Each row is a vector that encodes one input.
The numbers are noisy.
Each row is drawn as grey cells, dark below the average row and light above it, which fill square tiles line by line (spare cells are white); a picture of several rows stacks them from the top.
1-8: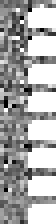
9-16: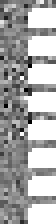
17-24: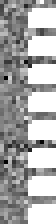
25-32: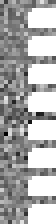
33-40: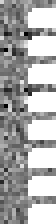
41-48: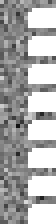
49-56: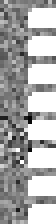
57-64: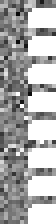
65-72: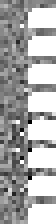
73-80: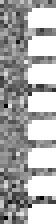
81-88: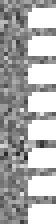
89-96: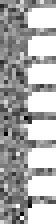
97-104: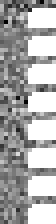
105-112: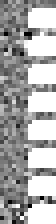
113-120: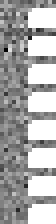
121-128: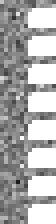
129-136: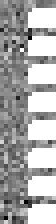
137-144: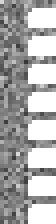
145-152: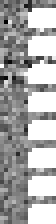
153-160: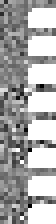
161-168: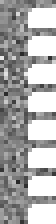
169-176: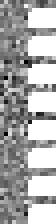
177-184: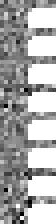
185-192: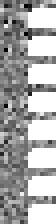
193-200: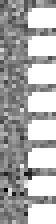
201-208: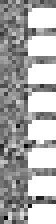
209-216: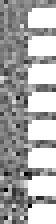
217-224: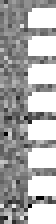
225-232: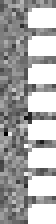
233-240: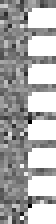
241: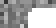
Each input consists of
either a point on a 10-point line, or four true/false values.
